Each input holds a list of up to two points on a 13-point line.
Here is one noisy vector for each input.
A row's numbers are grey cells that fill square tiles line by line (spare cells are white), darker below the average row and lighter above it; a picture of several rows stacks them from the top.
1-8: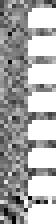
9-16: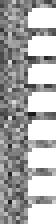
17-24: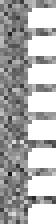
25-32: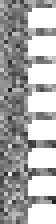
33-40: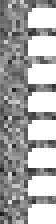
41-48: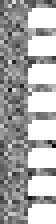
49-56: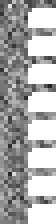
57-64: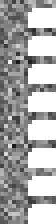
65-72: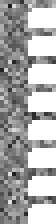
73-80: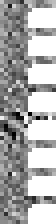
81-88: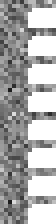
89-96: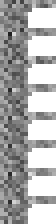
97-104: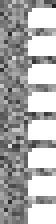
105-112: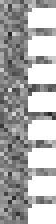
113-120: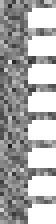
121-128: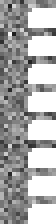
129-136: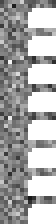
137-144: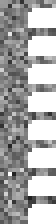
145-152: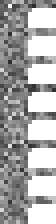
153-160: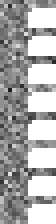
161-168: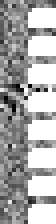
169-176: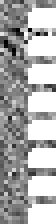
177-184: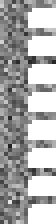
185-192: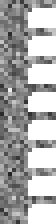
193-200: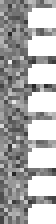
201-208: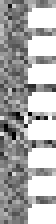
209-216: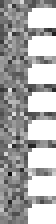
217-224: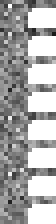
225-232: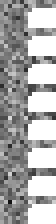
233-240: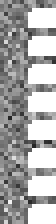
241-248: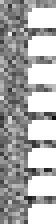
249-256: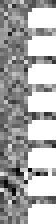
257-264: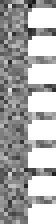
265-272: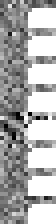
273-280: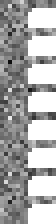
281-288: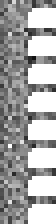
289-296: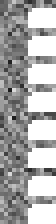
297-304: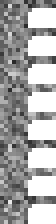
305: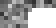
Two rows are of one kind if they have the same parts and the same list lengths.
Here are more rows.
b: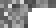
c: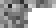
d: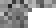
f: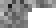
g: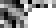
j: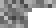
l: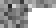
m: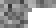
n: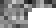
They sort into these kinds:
b, n
c, d, f, j, l, m
g

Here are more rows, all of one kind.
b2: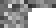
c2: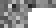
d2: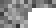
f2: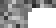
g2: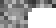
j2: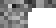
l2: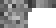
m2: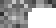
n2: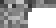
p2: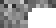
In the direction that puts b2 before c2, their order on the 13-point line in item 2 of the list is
n2, j2, f2, g2, l2, m2, b2, p2, c2, d2.
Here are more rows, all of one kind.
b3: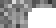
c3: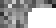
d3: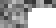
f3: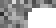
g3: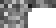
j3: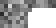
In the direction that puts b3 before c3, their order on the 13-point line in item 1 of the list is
f3, d3, b3, c3, j3, g3.
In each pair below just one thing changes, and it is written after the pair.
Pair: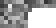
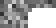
the place on the 13-point line in item 2 of the list
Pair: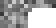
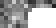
the place on the 13-point line in item 2 of the list
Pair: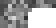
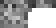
the place on the 13-point line in item 1 of the list
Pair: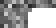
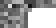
the place on the 13-point line in item 2 of the list
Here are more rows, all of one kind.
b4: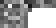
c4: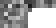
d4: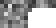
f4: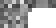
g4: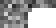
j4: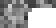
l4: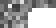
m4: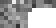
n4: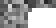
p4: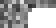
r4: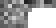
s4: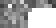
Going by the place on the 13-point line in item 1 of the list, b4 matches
c4, f4, g4 and p4.
